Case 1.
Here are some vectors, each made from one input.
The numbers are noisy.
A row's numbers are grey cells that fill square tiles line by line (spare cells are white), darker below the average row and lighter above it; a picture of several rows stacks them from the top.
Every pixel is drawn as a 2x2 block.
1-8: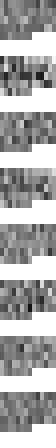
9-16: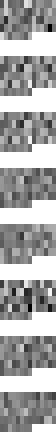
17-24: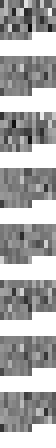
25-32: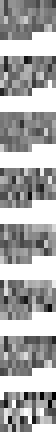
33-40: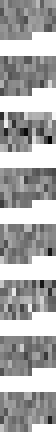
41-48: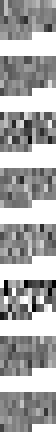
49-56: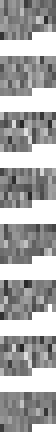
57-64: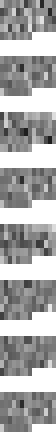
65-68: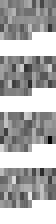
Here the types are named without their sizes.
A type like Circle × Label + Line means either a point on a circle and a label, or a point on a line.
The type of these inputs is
Bool × Bool × Bool.
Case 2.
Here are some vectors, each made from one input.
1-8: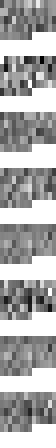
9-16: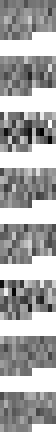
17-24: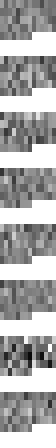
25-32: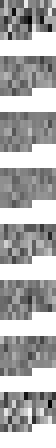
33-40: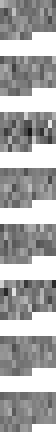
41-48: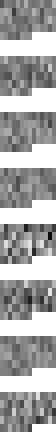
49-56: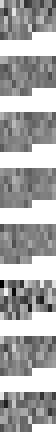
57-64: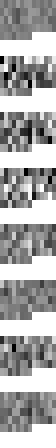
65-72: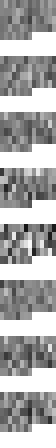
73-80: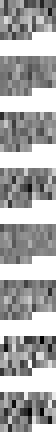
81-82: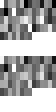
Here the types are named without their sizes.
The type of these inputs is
Bool × Bool × Bool + Unit.
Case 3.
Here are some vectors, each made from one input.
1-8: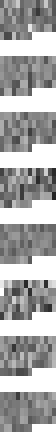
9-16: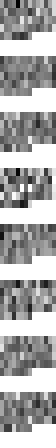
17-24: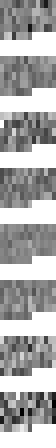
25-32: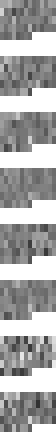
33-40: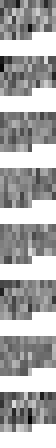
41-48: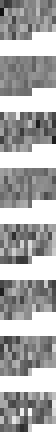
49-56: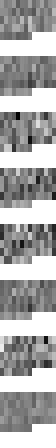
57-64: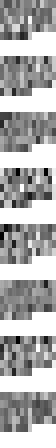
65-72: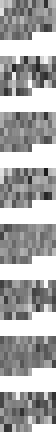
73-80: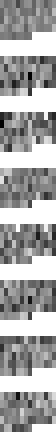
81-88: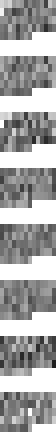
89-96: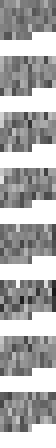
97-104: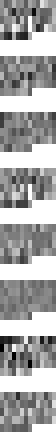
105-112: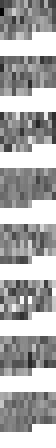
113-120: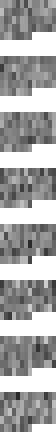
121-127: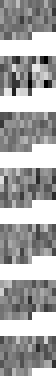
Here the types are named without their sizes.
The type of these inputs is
Line.
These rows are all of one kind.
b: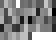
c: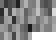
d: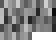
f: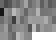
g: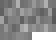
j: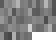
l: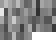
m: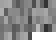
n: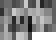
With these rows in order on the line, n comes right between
j and m.
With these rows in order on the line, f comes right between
b and m.
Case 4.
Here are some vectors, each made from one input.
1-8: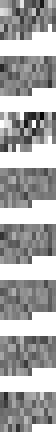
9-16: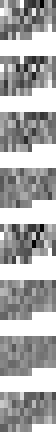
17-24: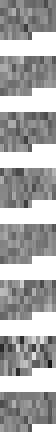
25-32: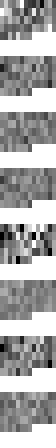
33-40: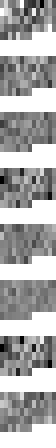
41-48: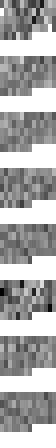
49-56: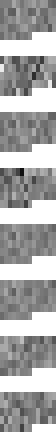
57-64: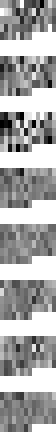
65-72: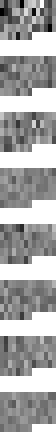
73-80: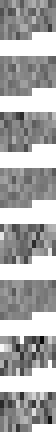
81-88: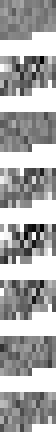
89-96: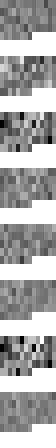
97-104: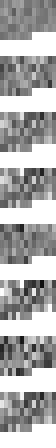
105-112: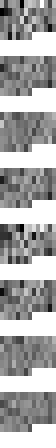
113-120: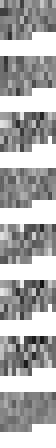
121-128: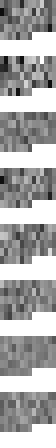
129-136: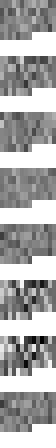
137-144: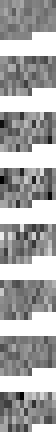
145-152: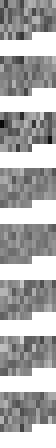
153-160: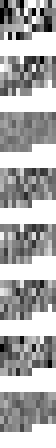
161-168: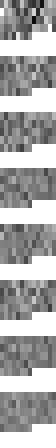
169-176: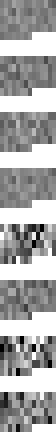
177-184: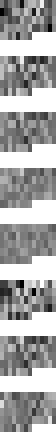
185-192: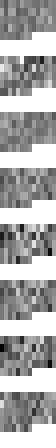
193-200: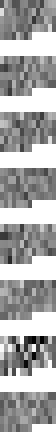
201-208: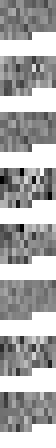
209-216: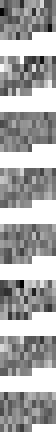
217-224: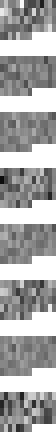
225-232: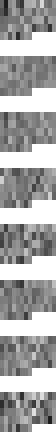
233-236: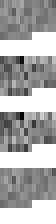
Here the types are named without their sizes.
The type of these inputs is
Label.
